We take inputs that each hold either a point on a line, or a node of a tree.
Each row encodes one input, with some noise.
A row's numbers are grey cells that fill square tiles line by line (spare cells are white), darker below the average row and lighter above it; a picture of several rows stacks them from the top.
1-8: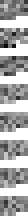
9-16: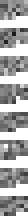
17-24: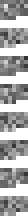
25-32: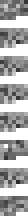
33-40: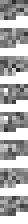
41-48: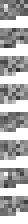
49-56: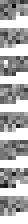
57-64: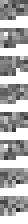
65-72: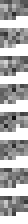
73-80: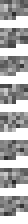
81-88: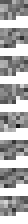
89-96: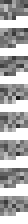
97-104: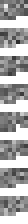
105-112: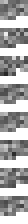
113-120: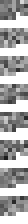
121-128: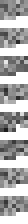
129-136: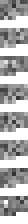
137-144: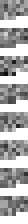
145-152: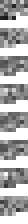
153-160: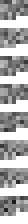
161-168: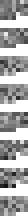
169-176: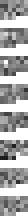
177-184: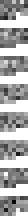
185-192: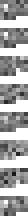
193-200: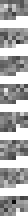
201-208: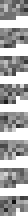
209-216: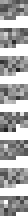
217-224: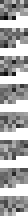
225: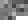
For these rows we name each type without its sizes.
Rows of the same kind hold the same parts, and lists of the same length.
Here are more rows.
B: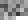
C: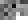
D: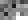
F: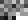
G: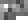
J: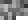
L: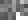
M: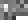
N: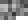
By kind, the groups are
B
C, D, F, G, J, L, M, N

